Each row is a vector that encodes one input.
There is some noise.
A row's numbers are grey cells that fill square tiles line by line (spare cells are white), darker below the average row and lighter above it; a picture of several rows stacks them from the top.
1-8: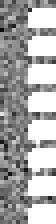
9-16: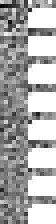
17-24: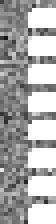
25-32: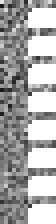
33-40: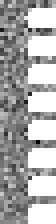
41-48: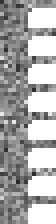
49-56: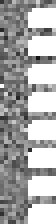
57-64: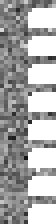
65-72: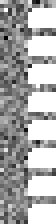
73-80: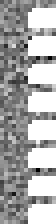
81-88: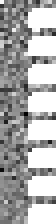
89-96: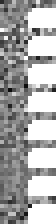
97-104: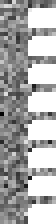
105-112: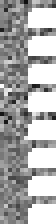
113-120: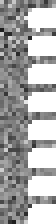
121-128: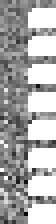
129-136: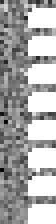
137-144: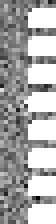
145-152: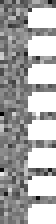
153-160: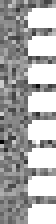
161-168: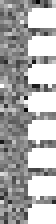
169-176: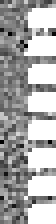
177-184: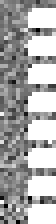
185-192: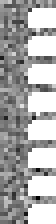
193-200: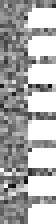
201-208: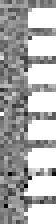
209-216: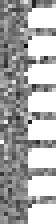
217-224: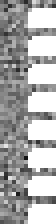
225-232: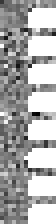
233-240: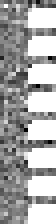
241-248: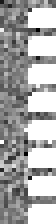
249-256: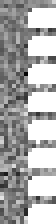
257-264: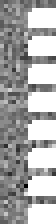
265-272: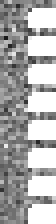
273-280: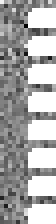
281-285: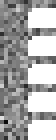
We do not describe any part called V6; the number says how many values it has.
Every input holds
either a point on a 5-point circle and a point on an 8-point circle, or a fixed value, or a node of an 11-node tree, or a true/false value and two values of V6.
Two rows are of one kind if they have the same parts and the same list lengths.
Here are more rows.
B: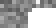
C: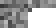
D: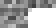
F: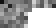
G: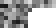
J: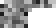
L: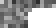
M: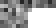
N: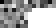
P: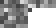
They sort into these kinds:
B, D, N
C, F, L, M
G, J
P

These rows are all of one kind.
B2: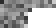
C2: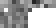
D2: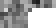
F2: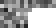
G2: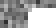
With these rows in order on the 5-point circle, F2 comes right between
B2 and G2.
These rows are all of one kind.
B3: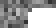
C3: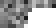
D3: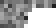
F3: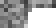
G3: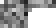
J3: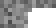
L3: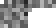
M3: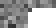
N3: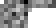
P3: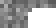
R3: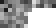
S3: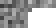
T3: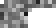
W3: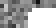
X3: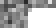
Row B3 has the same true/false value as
G3, L3, N3 and P3.
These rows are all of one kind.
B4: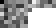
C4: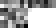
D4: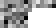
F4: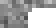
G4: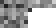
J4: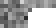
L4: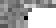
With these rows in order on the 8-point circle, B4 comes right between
J4 and L4.
